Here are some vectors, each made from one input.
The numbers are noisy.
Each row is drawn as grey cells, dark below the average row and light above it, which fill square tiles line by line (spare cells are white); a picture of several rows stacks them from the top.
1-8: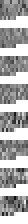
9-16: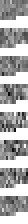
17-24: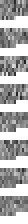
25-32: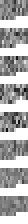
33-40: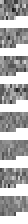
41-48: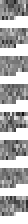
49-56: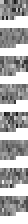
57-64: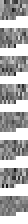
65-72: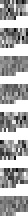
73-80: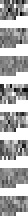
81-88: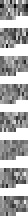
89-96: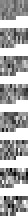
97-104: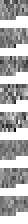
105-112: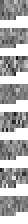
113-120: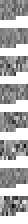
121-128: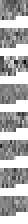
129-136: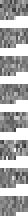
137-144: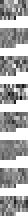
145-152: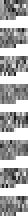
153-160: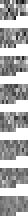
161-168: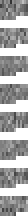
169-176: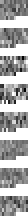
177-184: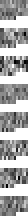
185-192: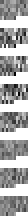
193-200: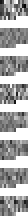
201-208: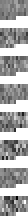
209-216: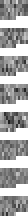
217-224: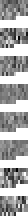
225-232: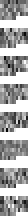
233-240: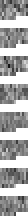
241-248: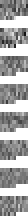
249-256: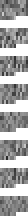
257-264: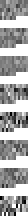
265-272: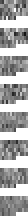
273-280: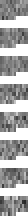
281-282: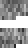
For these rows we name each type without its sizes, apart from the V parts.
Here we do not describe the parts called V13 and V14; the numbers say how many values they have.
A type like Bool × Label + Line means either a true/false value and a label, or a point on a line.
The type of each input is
Line × (Line + V14) + V13.
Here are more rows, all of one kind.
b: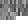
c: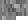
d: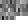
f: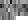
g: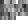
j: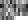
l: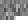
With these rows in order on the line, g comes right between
c and j.
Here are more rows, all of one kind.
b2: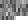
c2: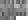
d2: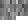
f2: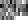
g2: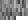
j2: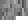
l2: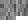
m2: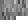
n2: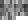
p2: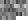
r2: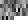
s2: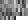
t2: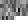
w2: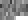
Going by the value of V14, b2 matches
c2, m2, r2 and t2.
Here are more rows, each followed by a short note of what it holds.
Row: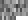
a value of V13
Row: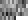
a point on each of two lines
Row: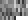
a point on a line and a value of V14
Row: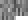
a point on each of two lines
